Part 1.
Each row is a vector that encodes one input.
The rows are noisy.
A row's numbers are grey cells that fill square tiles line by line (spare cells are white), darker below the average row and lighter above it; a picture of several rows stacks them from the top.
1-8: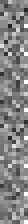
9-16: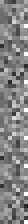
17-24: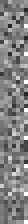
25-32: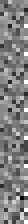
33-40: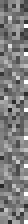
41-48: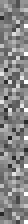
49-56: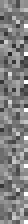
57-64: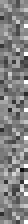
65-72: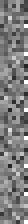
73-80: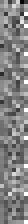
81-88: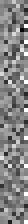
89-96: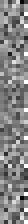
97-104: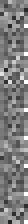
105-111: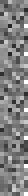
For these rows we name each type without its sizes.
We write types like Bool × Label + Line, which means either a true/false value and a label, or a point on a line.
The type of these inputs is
Line.
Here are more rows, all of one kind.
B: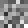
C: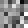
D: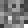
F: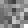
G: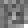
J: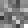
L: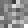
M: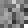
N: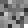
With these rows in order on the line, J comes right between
F and G.
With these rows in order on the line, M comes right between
D and N.
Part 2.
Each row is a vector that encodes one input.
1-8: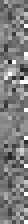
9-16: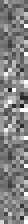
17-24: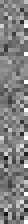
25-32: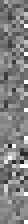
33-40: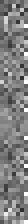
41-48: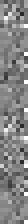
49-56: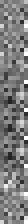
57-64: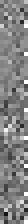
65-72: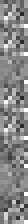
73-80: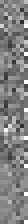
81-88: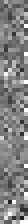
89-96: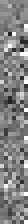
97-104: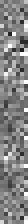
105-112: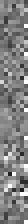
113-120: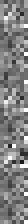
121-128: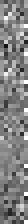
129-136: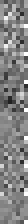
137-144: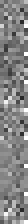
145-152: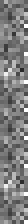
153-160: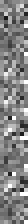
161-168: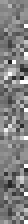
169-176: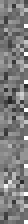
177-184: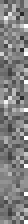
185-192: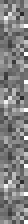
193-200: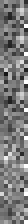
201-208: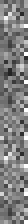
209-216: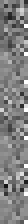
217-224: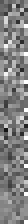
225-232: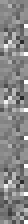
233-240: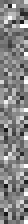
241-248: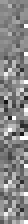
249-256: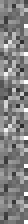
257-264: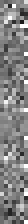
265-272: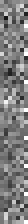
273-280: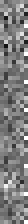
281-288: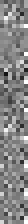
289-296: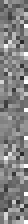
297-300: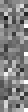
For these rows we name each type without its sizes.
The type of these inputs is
Line × Line.
